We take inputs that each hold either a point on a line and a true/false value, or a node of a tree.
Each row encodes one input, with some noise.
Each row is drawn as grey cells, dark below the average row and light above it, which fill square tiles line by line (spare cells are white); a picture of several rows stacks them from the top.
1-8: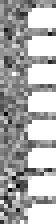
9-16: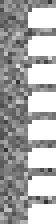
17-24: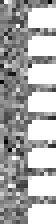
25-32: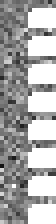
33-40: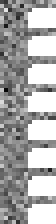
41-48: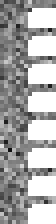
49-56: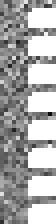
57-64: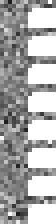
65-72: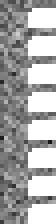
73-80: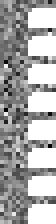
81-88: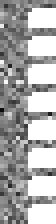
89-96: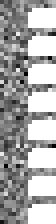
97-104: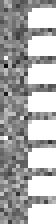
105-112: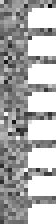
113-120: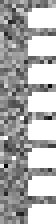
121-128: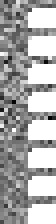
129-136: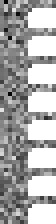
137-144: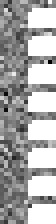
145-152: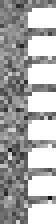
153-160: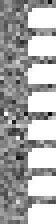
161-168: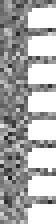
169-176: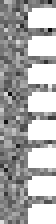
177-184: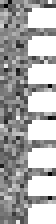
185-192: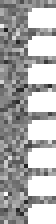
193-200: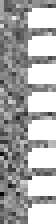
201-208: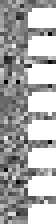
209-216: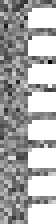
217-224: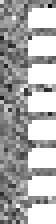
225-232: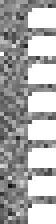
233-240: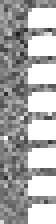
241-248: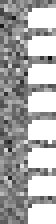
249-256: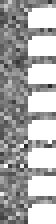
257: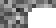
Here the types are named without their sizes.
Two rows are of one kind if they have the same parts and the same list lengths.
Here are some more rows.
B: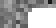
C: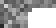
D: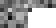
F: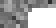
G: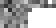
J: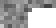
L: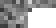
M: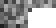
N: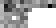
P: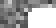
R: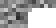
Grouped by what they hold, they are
B, C, D, F, L, M, P
G, J, N, R

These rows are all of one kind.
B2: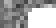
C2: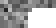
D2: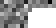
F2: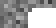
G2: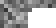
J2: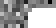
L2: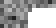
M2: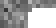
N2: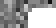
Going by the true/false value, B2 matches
C2, G2 and M2.
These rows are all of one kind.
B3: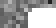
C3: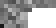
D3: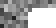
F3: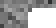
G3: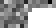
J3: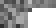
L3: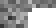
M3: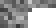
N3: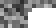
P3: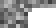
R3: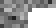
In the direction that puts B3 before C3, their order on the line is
P3, M3, G3, L3, B3, R3, D3, F3, J3, C3, N3.
